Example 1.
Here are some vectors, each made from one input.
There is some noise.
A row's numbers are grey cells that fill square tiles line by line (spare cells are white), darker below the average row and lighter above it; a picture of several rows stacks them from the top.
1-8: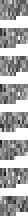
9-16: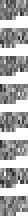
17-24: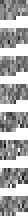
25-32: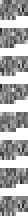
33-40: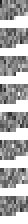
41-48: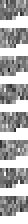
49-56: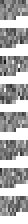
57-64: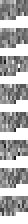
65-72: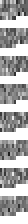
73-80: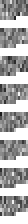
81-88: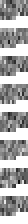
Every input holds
a point on an 8-point circle.
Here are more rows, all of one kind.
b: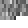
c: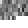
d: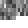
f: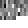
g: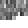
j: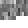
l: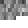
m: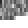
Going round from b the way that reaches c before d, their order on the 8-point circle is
b, j, c, d, g, m, f, l.
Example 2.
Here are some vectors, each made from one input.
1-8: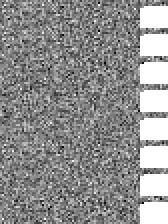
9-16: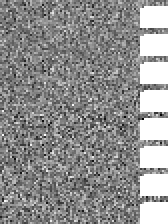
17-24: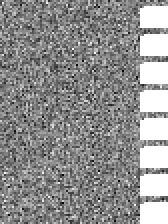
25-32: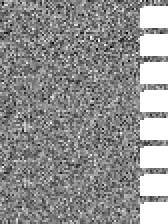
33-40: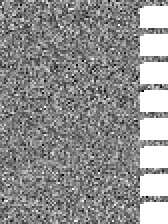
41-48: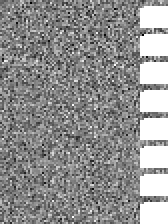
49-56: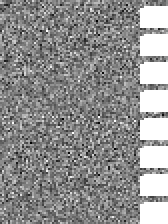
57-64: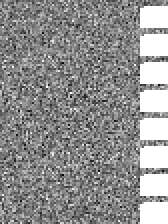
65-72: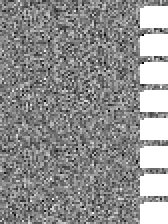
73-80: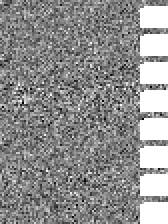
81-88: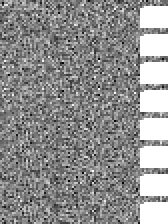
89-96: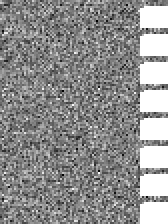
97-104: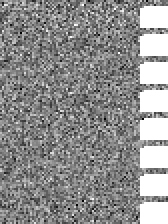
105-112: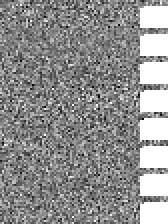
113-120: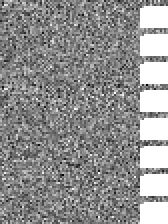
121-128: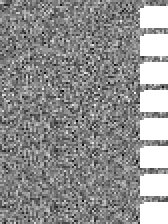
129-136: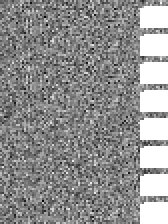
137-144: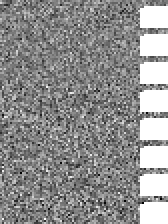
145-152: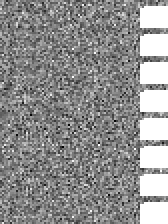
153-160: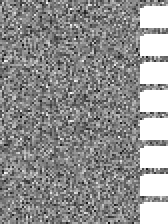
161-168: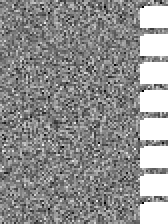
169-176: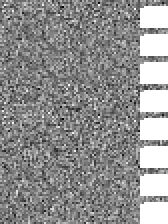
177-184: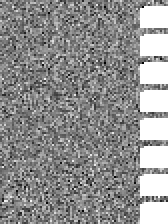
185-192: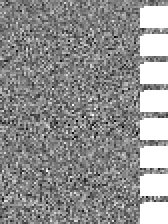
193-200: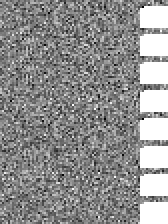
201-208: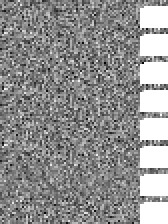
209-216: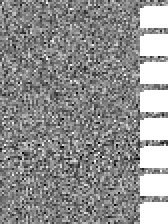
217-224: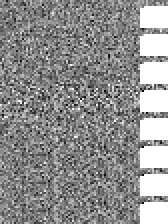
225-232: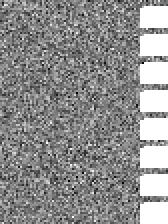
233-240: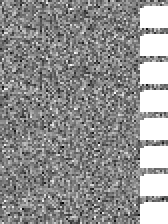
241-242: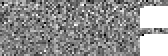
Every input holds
a node of a 10-node tree.
